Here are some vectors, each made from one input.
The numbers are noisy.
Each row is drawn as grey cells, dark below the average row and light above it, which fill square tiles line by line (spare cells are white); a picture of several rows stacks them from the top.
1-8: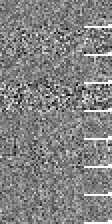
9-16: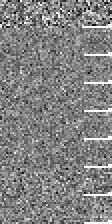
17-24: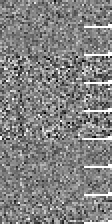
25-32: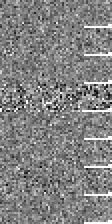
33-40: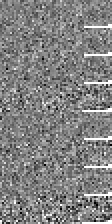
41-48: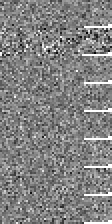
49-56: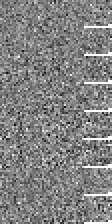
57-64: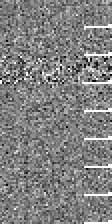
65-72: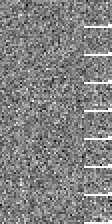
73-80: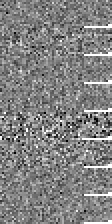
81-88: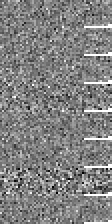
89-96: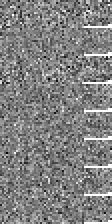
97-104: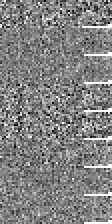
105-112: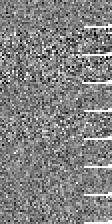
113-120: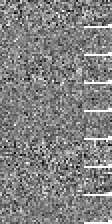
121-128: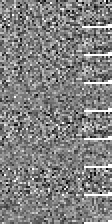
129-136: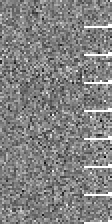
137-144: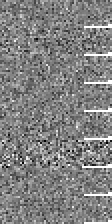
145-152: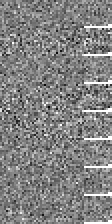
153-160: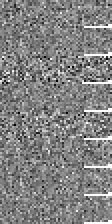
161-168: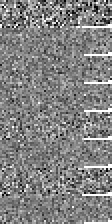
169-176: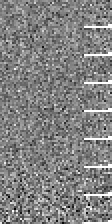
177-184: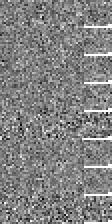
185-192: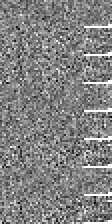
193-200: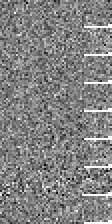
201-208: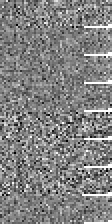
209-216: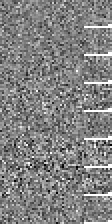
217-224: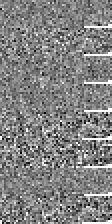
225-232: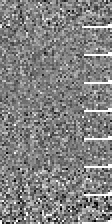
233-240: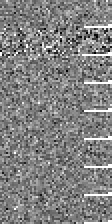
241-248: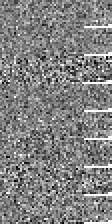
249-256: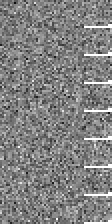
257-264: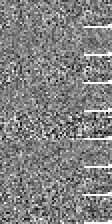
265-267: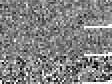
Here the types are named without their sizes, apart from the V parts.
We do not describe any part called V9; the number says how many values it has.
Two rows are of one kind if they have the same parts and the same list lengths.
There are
3 kinds of row.
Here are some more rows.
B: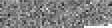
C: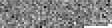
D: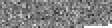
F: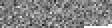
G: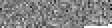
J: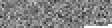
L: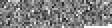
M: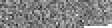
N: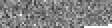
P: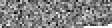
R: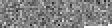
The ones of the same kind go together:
B, D, L, M, N, R
C, F, G, J
P

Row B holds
a point on a circle, a point on a line and a true/false value.
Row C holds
a point on a circle, a true/false value and a value of V9.
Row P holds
a node of a tree.
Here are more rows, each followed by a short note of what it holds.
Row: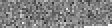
a point on a circle, a point on a line and a true/false value
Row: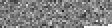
a point on a circle, a true/false value and a value of V9
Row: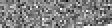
a node of a tree
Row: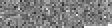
a point on a circle, a point on a line and a true/false value
